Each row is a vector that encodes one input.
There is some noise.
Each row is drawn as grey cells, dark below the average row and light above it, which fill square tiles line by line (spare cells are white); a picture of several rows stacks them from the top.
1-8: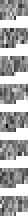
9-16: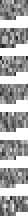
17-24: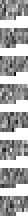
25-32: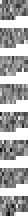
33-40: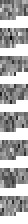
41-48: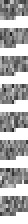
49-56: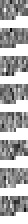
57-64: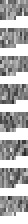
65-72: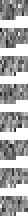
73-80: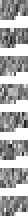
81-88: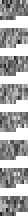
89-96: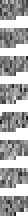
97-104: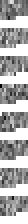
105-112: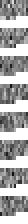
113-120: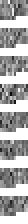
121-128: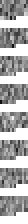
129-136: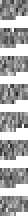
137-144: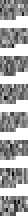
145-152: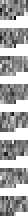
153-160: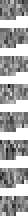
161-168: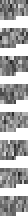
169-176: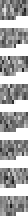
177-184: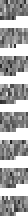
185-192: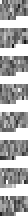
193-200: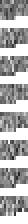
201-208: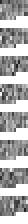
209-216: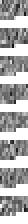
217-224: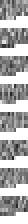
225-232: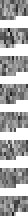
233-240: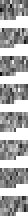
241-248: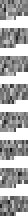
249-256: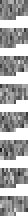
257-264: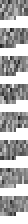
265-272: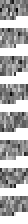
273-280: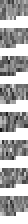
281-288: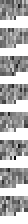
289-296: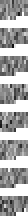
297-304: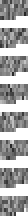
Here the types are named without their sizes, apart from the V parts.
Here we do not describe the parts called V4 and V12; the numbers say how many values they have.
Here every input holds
either a label and a value of V4, or a node of a tree, or a true/false value and a value of V12.
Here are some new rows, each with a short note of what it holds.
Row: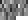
a label and a value of V4
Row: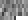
a node of a tree
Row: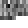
a true/false value and a value of V12
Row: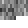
a label and a value of V4
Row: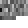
a true/false value and a value of V12
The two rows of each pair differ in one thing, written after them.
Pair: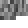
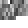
the true/false value
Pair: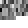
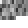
the true/false value
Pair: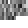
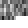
the value of V12
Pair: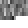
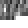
the true/false value
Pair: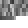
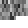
the value of V12
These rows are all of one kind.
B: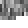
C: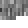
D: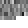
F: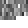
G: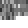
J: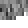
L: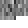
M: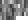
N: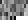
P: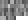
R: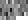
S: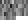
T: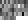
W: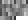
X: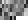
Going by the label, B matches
D, N, P and T.
